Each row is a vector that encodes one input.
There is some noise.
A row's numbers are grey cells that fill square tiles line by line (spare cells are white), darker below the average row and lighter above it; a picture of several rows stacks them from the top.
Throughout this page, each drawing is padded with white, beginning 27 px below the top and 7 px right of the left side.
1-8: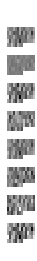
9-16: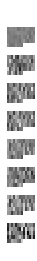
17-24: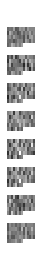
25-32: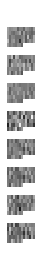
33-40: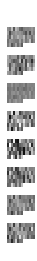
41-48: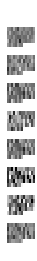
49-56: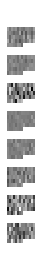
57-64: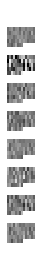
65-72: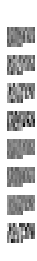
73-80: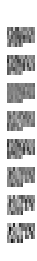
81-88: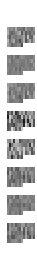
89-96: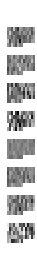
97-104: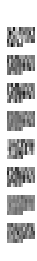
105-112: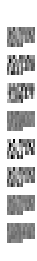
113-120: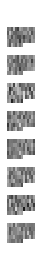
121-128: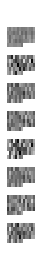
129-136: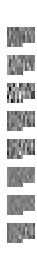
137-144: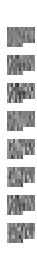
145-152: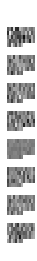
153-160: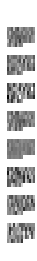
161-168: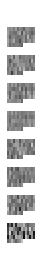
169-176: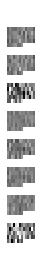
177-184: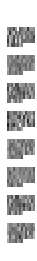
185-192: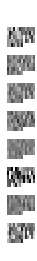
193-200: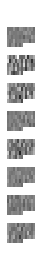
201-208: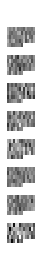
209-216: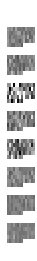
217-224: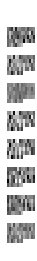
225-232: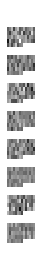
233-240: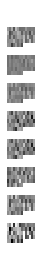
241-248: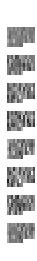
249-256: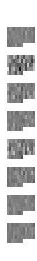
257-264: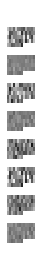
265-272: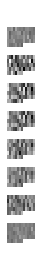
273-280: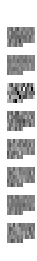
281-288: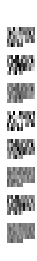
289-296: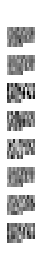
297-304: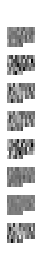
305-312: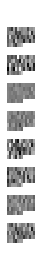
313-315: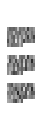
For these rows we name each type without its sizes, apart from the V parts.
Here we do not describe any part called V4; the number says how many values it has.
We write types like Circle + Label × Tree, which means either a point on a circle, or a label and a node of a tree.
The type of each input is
Bool × V4 + Circle × Circle + Label.
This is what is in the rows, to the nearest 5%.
About 65% of them hold a point on each of two circles. About 15% of them hold a label. The rest hold a true/false value and a value of V4.
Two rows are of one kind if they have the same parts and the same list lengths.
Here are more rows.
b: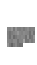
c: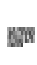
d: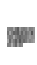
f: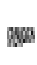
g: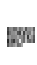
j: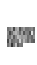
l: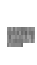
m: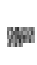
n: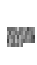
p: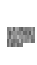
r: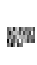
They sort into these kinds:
b, c, j, m, r
d, g, l, p
f, n

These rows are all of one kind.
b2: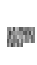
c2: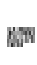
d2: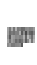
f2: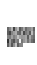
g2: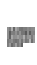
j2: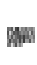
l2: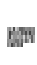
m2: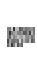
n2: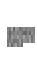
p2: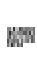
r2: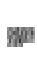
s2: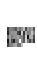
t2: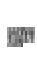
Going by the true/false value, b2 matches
c2 and j2.
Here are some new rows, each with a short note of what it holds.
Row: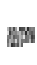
a label
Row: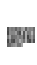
a point on each of two circles
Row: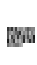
a label
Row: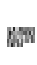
a true/false value and a value of V4
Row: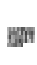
a true/false value and a value of V4
